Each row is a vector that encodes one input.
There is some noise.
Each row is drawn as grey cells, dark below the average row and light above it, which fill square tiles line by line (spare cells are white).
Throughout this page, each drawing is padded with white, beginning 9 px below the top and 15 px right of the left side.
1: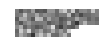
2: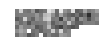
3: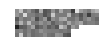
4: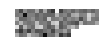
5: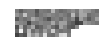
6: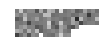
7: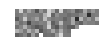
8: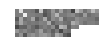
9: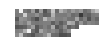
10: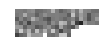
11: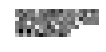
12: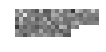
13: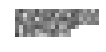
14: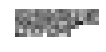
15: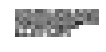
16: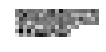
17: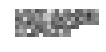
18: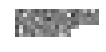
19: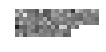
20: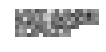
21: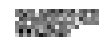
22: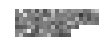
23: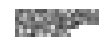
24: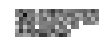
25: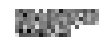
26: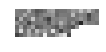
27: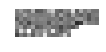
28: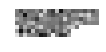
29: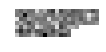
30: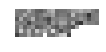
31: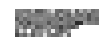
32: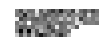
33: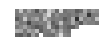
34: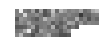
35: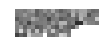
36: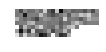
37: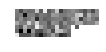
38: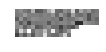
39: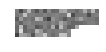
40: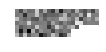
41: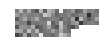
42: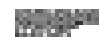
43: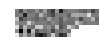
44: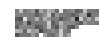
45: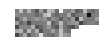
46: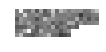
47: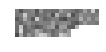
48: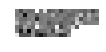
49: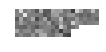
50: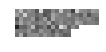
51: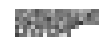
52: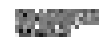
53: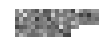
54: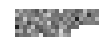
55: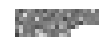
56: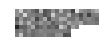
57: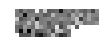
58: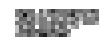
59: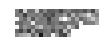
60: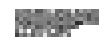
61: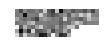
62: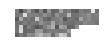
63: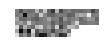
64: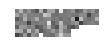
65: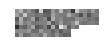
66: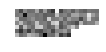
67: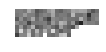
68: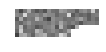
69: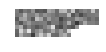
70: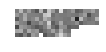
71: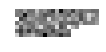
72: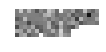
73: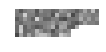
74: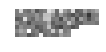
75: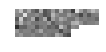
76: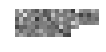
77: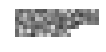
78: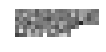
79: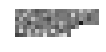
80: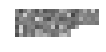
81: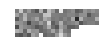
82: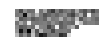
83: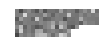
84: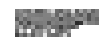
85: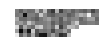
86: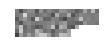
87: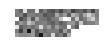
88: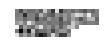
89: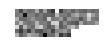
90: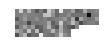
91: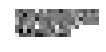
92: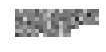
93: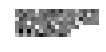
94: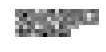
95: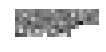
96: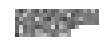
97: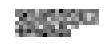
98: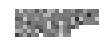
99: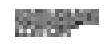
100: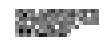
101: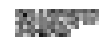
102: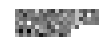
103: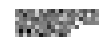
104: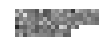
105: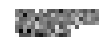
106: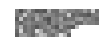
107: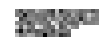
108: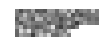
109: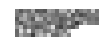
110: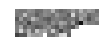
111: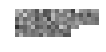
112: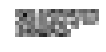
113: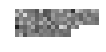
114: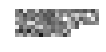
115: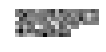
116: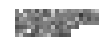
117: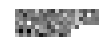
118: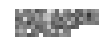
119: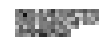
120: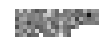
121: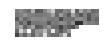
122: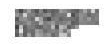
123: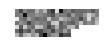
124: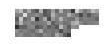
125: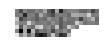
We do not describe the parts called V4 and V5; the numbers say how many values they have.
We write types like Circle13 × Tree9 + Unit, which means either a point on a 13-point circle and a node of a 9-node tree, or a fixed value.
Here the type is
Label6 × V5 + (Line6 × Line6 + Unit) × V4.
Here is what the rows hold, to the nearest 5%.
About 35% of them hold one of 6 labels and a value of V5. The rest hold a value of V4, together with either a fixed value, or a point on each of two 6-point lines.
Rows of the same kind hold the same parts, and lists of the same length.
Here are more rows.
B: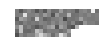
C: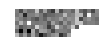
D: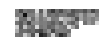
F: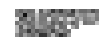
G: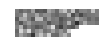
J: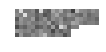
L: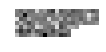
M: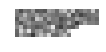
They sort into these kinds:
B, J
C, D, F, L
G, M

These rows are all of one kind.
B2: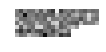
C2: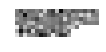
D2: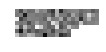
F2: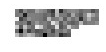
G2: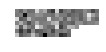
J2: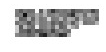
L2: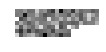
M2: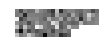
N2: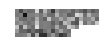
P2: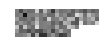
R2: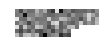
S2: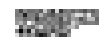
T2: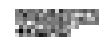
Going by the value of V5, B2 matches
N2, P2, S2 and T2.
